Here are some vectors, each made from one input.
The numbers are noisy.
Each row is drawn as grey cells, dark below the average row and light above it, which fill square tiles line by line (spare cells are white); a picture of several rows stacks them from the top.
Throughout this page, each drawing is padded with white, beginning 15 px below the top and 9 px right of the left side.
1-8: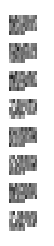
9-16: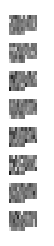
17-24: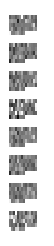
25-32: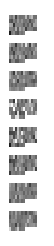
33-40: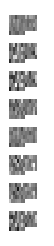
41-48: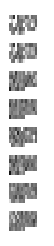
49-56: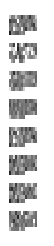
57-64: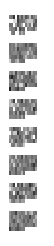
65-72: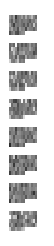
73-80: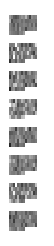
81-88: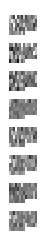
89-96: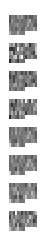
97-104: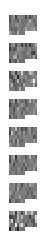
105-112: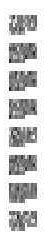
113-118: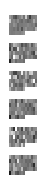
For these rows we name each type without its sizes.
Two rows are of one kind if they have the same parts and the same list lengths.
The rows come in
2 kinds.
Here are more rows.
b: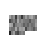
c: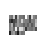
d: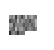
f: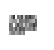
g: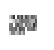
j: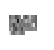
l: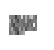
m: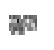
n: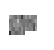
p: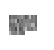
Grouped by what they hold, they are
b, d, g, j, l, n, p
c, f, m

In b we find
a point on a line and a true/false value.
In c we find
a point on a circle and a true/false value.
